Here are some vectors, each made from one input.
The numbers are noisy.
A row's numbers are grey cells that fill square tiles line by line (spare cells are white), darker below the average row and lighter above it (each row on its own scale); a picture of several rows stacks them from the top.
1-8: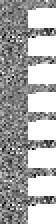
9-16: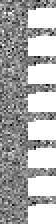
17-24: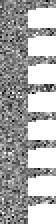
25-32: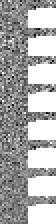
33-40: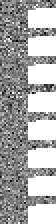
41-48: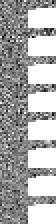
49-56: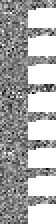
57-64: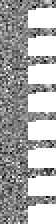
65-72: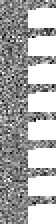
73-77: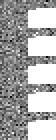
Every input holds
a list of up to two points on a 5-point line.
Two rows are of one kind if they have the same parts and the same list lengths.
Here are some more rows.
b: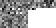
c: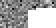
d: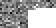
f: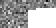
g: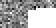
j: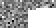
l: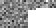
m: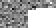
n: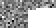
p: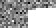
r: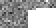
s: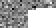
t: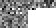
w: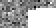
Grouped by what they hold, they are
b, t
c, f, g, m, p, s, w
d, j, l, n, r

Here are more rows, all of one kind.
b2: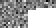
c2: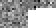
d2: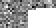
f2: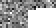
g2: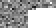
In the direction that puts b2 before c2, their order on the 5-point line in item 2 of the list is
d2, f2, b2, c2, g2.
